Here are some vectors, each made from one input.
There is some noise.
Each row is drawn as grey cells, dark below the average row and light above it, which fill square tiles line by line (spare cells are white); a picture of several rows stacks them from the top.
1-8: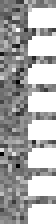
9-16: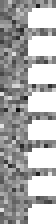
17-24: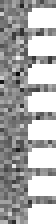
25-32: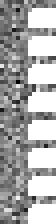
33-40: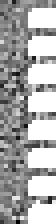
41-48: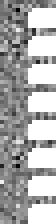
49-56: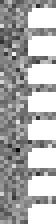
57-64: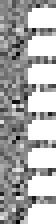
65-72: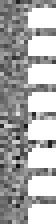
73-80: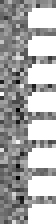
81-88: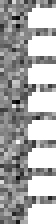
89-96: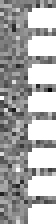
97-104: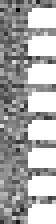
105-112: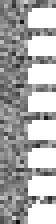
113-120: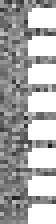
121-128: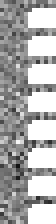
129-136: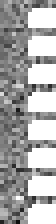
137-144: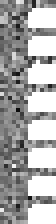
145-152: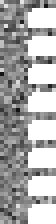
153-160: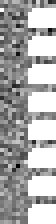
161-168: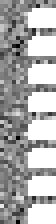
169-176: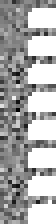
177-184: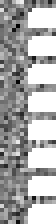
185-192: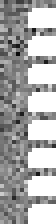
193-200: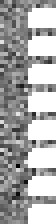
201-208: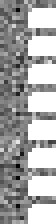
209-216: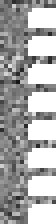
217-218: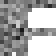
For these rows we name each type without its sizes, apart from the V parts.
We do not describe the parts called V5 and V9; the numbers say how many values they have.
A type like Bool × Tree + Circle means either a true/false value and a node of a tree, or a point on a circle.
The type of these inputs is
Bool × Bool × Bool × (Line + V9) + Tree × V5.
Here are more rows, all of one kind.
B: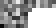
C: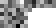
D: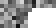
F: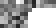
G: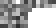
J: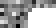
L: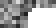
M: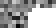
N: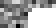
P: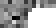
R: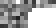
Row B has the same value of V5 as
F, G and R.
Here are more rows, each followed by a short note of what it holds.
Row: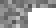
three true/false values and a value of V9
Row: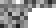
a node of a tree and a value of V5
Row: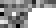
a node of a tree and a value of V5
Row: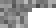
three true/false values and a value of V9
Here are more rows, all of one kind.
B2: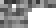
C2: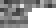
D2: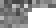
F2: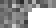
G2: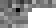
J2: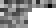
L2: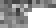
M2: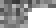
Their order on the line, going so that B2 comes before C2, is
F2, L2, G2, D2, M2, J2, B2, C2.
